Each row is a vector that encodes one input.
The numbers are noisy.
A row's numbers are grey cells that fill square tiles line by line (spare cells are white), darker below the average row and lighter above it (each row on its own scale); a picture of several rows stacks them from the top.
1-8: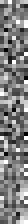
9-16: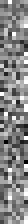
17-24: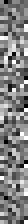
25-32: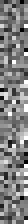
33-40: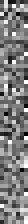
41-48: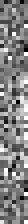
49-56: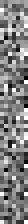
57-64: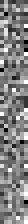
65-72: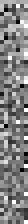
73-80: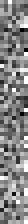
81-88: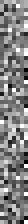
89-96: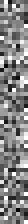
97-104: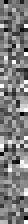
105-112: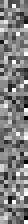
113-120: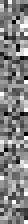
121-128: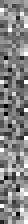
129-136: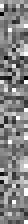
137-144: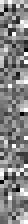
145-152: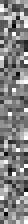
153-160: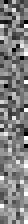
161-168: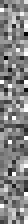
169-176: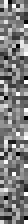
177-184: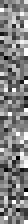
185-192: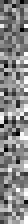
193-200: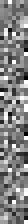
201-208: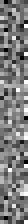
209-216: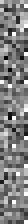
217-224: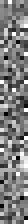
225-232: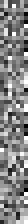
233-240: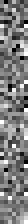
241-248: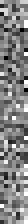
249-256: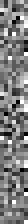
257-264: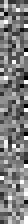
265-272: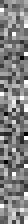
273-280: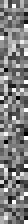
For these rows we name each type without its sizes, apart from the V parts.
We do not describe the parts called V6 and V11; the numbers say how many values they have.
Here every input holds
either a point on a line and a value of V6, or a true/false value and a value of V11.
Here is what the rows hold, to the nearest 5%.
About 45% of them hold a point on a line and a value of V6. The rest hold a true/false value and a value of V11.
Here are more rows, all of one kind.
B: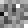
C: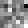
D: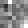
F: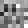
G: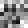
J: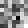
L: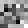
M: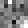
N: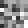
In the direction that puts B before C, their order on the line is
B, C, F, N, D, L, J, G, M.
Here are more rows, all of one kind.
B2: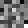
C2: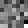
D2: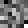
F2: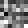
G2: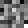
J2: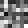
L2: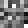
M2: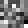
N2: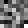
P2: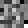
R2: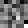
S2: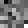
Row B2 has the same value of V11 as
G2 and P2.
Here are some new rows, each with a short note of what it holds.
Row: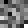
a true/false value and a value of V11
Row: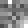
a point on a line and a value of V6
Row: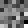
a true/false value and a value of V11
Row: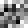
a point on a line and a value of V6
